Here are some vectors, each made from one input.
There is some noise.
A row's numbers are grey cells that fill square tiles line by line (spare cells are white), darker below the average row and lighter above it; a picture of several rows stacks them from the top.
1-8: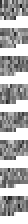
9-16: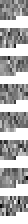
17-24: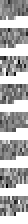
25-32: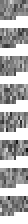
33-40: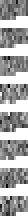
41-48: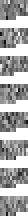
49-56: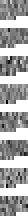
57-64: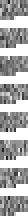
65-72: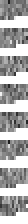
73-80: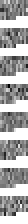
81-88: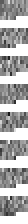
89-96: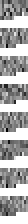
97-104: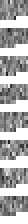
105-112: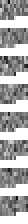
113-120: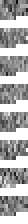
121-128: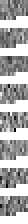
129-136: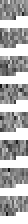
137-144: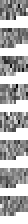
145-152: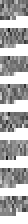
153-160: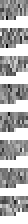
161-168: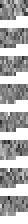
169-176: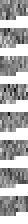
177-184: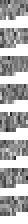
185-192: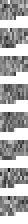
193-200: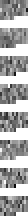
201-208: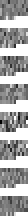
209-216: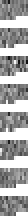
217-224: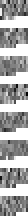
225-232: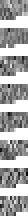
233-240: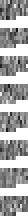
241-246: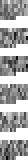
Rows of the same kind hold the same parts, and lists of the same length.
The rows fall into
2 kinds.
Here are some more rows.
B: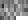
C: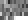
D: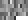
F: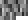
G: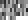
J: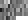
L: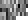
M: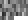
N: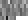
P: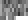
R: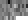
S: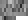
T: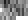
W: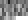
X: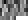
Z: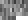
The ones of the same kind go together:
B, D, F, S, X, Z
C, G, J, L, M, N, P, R, T, W

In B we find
one of 6 labels.
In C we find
a point on a 9-point circle and a true/false value.
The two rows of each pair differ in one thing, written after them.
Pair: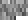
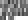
the true/false value
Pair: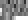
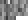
the true/false value
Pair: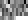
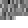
the place on the 9-point circle
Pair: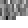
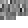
the place on the 9-point circle
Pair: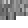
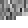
the place on the 9-point circle
